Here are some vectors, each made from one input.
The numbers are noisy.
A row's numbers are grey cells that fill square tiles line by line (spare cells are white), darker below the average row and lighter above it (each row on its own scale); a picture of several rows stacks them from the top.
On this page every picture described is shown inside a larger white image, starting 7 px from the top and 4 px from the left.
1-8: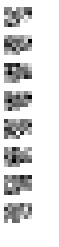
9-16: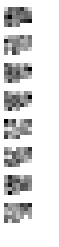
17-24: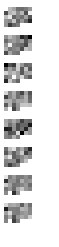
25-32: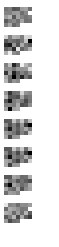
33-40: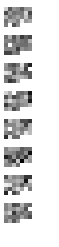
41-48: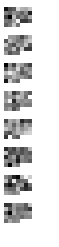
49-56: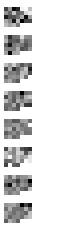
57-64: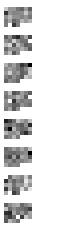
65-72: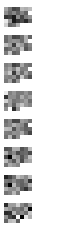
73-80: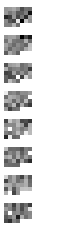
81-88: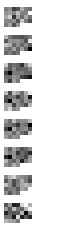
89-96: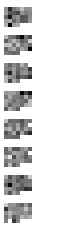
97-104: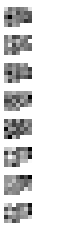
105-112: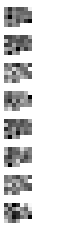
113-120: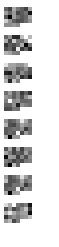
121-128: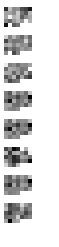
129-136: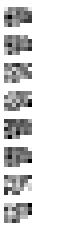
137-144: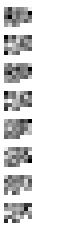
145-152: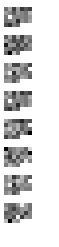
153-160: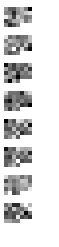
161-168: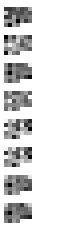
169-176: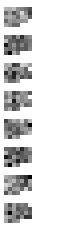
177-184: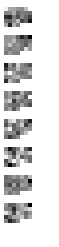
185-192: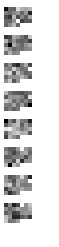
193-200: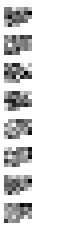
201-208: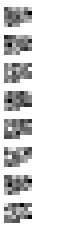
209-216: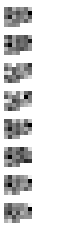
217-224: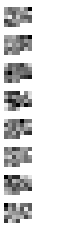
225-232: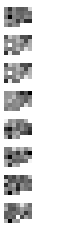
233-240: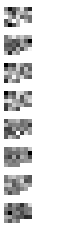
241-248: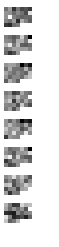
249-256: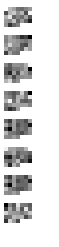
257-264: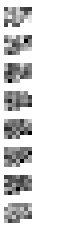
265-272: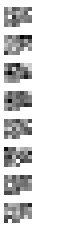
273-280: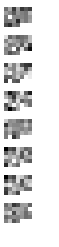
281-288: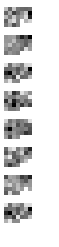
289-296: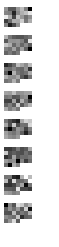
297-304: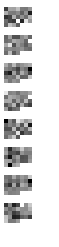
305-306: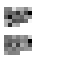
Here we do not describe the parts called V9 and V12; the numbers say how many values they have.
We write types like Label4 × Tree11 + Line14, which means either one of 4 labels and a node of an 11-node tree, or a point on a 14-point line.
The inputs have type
(Bool × Line8 + V9) × V12.
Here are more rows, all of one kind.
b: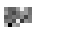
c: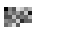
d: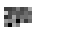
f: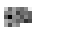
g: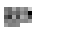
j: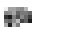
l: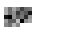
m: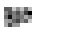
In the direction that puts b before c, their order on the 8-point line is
f, m, d, l, g, j, b, c.
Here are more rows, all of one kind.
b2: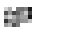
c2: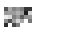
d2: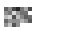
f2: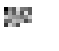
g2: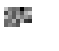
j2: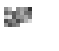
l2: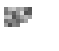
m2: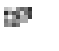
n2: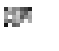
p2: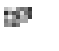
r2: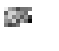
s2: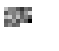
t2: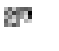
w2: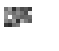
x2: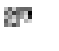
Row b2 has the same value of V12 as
m2, p2, t2 and x2.
